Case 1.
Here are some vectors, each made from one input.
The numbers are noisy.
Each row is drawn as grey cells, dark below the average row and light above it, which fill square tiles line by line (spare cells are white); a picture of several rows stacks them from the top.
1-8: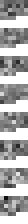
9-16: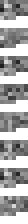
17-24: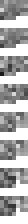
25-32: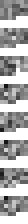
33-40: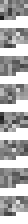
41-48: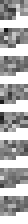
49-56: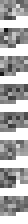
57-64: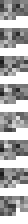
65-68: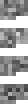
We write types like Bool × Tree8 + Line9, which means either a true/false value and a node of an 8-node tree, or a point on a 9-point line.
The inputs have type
Tree13.
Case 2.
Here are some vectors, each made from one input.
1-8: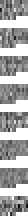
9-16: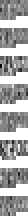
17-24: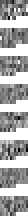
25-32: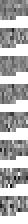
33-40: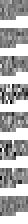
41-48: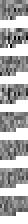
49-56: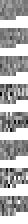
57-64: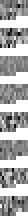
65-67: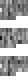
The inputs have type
Label9.
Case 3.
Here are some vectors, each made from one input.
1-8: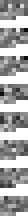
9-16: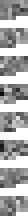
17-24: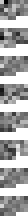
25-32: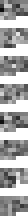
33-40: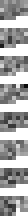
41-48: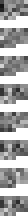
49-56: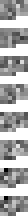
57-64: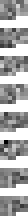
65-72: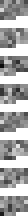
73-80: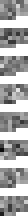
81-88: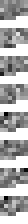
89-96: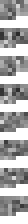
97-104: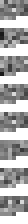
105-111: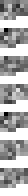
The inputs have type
Tree18.
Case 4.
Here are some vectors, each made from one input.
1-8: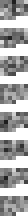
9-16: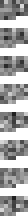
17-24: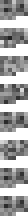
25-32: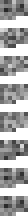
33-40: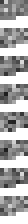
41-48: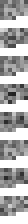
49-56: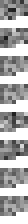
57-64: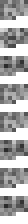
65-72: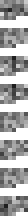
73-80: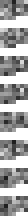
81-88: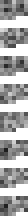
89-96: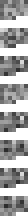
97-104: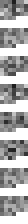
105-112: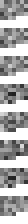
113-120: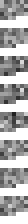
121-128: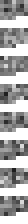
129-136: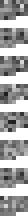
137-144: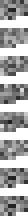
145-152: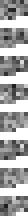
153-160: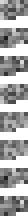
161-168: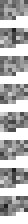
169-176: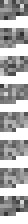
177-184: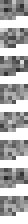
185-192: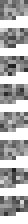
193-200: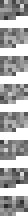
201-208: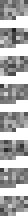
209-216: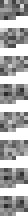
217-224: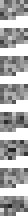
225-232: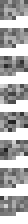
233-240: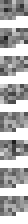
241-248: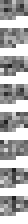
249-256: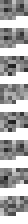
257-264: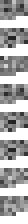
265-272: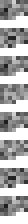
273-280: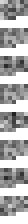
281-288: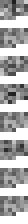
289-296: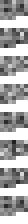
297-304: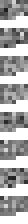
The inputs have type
Circle10.
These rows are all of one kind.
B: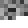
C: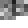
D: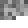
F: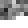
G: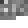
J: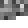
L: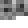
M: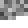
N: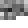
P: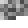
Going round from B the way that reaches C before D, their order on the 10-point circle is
B, C, J, G, D, M, F, L, N, P.
